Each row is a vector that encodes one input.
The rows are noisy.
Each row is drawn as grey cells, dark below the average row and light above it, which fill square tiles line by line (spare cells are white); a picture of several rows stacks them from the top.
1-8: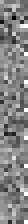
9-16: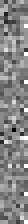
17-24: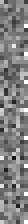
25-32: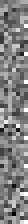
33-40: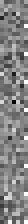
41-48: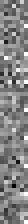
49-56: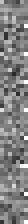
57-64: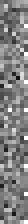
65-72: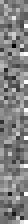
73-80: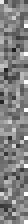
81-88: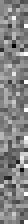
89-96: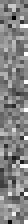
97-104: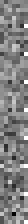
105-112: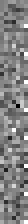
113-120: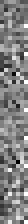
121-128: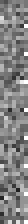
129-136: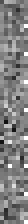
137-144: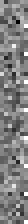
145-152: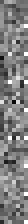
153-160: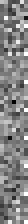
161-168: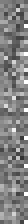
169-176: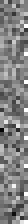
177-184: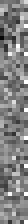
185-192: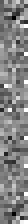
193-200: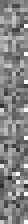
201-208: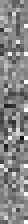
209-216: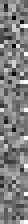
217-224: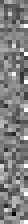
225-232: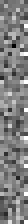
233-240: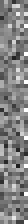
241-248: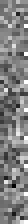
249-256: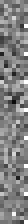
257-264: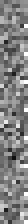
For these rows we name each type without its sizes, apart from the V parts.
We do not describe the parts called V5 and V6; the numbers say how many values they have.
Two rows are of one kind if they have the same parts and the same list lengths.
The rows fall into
3 kinds.
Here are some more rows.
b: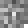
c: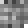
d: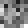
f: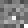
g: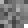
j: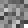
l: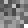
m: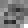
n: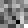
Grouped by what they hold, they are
b, c, f
d, m, n
g, j, l

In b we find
a node of each of two trees.
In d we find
a point on a line and a true/false value.
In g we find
a value of V5 and a value of V6.
